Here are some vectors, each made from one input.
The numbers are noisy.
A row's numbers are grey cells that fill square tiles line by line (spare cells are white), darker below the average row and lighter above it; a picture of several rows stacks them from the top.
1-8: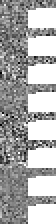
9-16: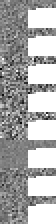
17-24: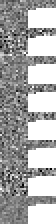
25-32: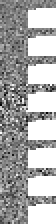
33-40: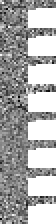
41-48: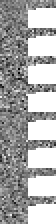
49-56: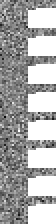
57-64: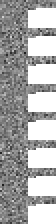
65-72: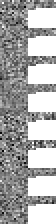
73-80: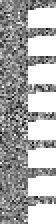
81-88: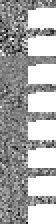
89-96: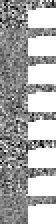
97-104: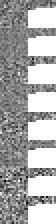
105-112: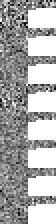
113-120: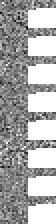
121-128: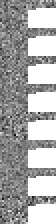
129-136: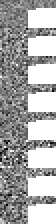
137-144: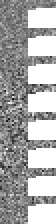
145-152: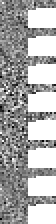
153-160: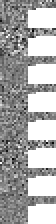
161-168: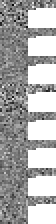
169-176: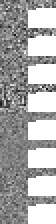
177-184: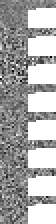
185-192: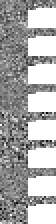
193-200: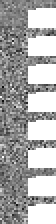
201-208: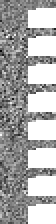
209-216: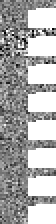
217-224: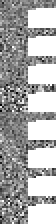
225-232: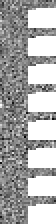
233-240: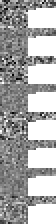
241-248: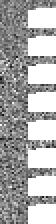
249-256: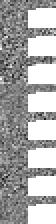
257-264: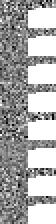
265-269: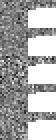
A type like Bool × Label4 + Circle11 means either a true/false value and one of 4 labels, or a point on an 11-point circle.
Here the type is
Tree9 + Tree10 × Tree10 × Tree10 × Tree10 + Unit.
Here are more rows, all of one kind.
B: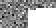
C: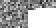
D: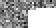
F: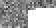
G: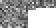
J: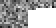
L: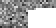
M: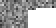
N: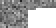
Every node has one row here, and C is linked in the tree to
F, G, J, M and N.
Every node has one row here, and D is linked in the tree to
F.
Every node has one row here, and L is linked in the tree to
M.
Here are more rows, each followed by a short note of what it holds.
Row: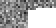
a node of each of four 10-node trees
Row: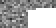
a fixed value
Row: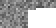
a fixed value
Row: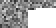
a node of a 9-node tree
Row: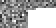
a fixed value
